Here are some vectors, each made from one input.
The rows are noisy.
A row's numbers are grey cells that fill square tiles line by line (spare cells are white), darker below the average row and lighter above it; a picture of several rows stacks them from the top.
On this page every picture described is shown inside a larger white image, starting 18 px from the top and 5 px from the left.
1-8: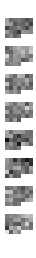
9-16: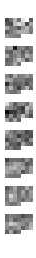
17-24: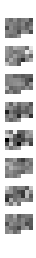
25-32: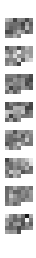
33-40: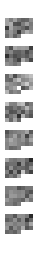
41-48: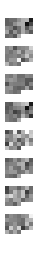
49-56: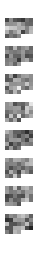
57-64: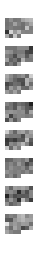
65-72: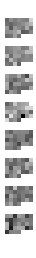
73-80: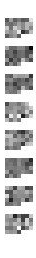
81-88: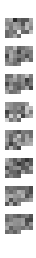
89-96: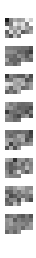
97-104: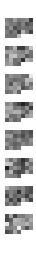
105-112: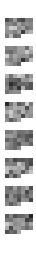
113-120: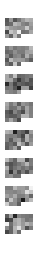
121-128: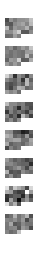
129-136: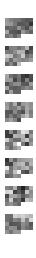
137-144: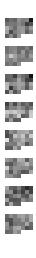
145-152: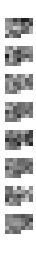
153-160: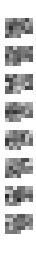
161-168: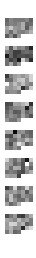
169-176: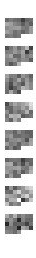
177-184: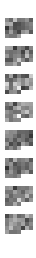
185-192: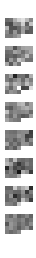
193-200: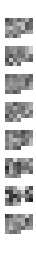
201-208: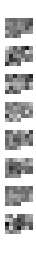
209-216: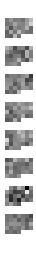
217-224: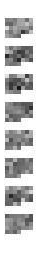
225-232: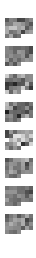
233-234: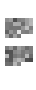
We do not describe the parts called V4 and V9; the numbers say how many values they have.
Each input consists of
either a value of V4 and a value of V9, or a list of up to two points on a 5-point line.
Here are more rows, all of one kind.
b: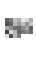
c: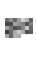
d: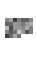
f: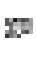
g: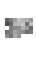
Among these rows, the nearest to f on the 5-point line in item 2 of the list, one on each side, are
b and d.
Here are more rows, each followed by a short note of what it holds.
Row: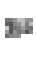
a list of one item
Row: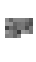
a value of V4 and a value of V9
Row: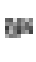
a value of V4 and a value of V9
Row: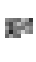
the empty list
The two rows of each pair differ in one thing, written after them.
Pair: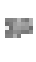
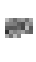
the place on the 5-point line in item 1 of the list
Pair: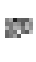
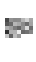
the place on the 5-point line in item 2 of the list
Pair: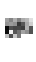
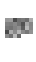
the place on the 5-point line in item 2 of the list
